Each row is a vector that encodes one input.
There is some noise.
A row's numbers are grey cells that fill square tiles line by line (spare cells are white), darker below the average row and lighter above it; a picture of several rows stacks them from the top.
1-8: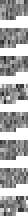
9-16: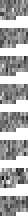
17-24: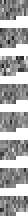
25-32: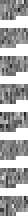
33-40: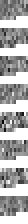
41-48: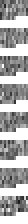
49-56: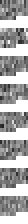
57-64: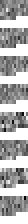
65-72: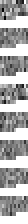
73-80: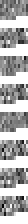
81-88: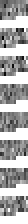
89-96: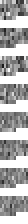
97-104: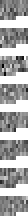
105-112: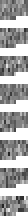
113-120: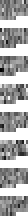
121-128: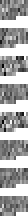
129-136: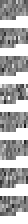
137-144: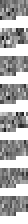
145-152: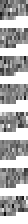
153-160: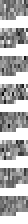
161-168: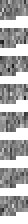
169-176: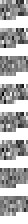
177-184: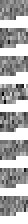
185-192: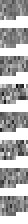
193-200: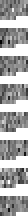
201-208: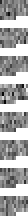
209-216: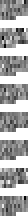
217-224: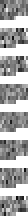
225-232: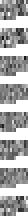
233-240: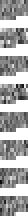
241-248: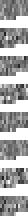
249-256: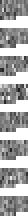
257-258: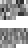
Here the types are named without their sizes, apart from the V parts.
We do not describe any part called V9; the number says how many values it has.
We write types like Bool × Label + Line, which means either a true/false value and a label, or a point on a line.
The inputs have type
Line × List(V9) × (Tree + Unit).
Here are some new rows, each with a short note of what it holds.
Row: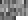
a point on a line and a node of a tree, together with a list of one item
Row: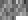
a point on a line and a node of a tree, together with a list of two items
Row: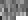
a point on a line and a node of a tree, together with a list of two items
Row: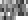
a point on a line and a node of a tree, together with the empty list
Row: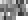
a point on a line and a node of a tree, together with the empty list
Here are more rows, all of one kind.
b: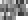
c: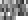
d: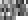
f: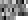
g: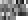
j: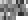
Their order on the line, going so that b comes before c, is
f, g, j, b, c, d.
